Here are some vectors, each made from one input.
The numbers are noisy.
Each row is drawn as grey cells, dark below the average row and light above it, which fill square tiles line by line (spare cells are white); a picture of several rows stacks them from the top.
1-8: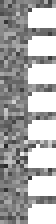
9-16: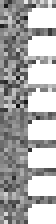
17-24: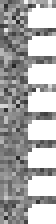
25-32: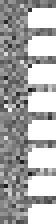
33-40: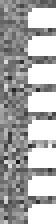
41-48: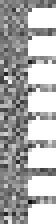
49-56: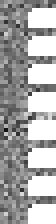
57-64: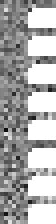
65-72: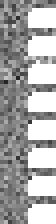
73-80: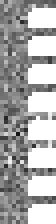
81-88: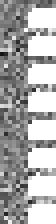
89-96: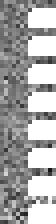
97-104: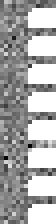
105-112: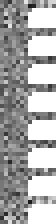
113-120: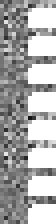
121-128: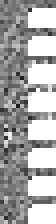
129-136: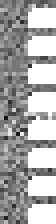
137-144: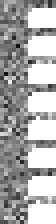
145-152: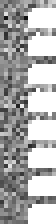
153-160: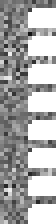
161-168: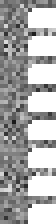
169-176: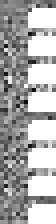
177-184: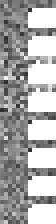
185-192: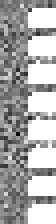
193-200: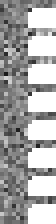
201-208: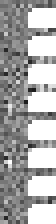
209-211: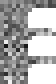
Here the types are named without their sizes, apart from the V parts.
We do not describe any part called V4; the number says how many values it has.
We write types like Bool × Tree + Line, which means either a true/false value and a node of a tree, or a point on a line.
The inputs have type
Bool × Line + (Tree + V4) × V4.
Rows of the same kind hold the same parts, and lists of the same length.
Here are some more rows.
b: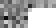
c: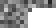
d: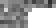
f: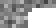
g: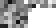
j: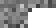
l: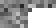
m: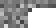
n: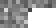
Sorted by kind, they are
b, g
c, d, j, l, m, n
f

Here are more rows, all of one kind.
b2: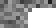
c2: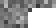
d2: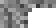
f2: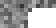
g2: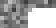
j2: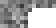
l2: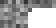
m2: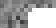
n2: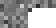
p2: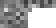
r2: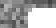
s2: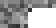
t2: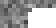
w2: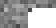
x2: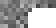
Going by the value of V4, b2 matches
g2, m2, p2 and r2.
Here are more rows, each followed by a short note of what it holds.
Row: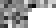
a point on a line and a true/false value
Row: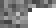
a node of a tree and a value of V4
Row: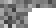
two values of V4
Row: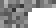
two values of V4
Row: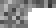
a node of a tree and a value of V4
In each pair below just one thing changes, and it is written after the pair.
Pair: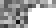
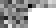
the true/false value
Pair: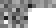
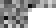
the place on the line
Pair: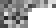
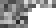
the true/false value
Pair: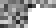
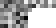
the place on the line
